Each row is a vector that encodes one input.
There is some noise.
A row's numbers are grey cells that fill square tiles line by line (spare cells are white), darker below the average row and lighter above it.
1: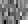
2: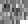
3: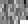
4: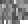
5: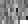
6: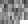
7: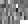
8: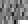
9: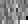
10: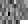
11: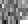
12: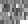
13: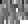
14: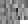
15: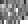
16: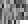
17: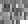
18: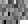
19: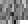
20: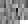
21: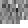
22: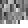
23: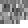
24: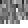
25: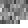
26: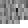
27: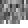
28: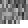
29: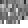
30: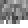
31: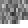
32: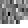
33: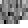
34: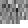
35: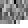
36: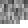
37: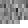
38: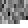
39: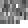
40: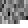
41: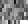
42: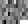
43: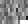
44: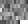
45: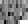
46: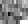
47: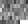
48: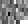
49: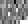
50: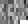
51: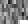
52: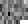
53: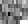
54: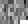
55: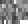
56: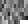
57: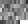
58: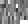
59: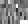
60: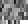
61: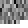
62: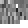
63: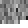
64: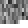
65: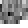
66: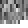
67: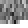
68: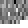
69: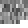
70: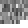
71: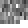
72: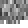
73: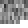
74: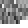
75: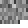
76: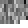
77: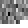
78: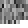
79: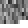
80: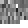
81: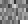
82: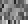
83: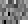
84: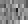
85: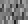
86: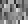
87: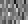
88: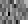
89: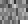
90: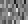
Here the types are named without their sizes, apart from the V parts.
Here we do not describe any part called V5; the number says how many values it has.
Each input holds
a true/false value, together with either a point on each of two lines, or a value of V5.
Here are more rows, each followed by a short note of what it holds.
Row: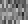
a point on each of two lines and a true/false value
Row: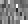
a true/false value and a value of V5
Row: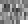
a true/false value and a value of V5
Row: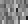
a true/false value and a value of V5
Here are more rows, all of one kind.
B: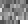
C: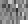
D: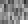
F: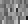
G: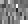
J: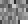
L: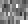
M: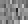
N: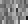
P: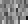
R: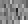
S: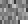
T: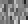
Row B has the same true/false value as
D, L and T.
